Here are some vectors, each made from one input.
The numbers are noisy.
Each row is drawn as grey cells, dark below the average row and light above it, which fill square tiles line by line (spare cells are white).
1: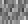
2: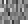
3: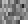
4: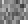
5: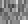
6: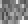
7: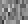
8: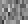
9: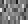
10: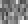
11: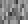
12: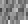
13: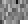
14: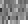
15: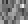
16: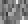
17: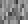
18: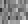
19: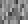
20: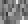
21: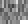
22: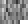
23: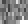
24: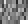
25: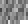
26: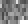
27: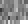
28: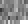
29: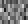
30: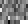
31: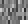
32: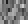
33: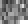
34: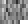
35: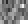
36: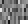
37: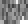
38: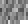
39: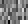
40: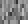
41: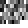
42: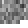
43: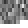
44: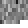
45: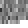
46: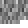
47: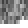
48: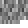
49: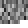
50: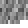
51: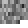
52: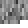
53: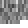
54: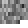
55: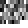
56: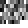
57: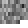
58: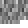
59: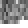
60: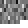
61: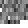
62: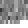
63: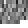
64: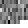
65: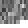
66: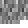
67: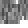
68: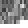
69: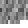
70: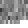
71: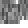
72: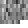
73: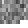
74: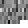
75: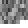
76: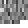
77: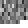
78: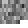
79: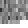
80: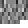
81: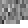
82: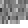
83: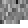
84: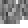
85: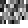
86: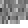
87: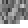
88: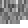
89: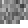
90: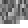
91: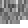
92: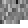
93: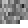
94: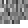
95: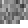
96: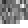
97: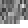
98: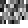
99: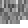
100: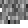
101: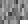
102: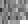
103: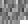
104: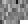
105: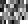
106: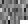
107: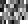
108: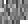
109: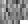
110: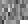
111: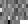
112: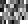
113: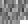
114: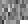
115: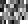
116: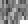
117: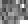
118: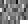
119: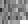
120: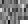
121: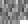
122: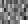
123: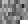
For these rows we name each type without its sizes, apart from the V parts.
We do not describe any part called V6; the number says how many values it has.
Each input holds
a list of items, each a true/false value and a value of V6.
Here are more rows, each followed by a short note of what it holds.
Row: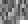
a list of two items
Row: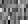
a list of two items
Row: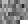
a list of one item
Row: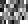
the empty list
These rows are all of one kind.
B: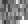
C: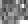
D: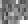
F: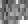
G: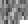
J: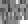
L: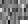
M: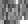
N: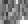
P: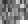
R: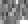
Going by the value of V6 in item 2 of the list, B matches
F, M, N and P.
